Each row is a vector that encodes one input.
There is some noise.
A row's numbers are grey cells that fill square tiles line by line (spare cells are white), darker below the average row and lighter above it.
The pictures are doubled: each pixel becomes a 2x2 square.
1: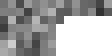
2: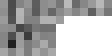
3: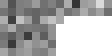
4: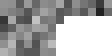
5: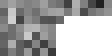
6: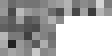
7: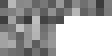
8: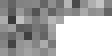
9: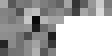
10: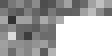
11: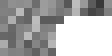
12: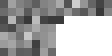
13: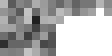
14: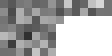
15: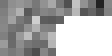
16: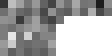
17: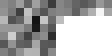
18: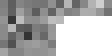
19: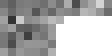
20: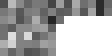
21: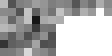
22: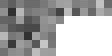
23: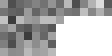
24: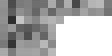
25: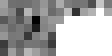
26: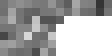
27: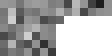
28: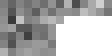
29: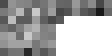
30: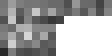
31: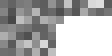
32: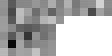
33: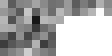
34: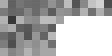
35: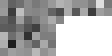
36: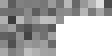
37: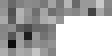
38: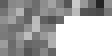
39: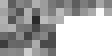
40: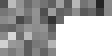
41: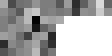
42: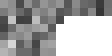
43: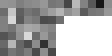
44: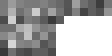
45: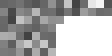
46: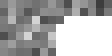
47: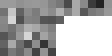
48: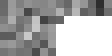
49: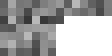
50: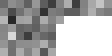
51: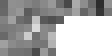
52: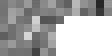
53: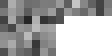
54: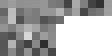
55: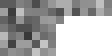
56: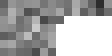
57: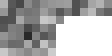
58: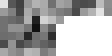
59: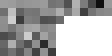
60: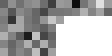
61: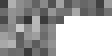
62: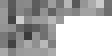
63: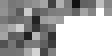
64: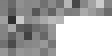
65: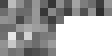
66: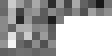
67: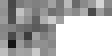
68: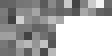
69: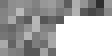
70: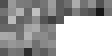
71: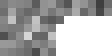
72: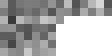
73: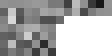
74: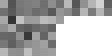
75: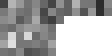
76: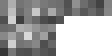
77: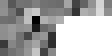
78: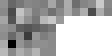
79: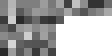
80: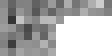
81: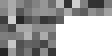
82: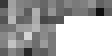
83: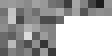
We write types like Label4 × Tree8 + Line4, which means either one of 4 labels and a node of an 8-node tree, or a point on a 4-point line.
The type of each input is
Bool × Label6 × (Tree8 + Unit).
